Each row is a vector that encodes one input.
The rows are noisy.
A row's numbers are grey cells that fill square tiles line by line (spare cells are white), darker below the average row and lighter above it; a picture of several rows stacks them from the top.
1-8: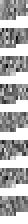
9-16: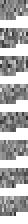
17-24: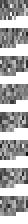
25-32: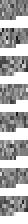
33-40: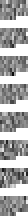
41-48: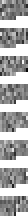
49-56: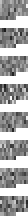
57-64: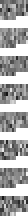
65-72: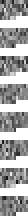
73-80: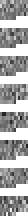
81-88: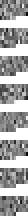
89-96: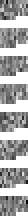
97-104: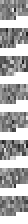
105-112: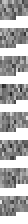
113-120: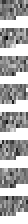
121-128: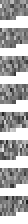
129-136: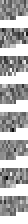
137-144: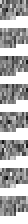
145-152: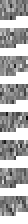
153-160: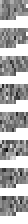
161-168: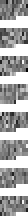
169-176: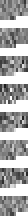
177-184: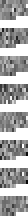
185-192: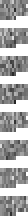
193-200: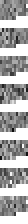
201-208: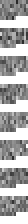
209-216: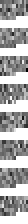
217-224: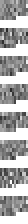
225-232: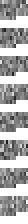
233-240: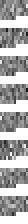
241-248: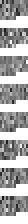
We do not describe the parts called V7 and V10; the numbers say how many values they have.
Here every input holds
either a node of an 11-node tree, a true/false value and a value of V7, or a value of V10.
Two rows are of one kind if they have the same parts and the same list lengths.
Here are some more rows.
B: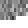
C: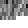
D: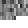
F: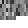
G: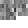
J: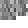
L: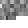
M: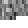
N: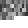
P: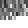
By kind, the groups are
B, G, J, L, M
C, D, F, N, P

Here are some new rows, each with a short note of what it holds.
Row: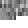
a node of an 11-node tree, a true/false value and a value of V7
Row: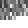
a value of V10
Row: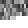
a value of V10
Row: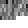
a value of V10
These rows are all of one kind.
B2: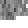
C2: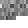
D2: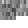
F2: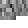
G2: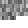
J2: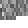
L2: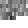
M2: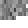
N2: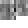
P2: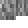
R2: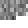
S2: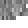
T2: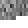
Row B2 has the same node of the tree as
J2, M2 and S2.
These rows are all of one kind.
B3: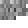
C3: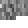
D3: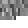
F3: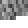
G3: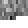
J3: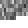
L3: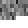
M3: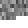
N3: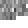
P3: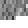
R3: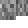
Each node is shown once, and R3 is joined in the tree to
C3 and M3.
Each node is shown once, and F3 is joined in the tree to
C3 and D3.
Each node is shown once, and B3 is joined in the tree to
N3.
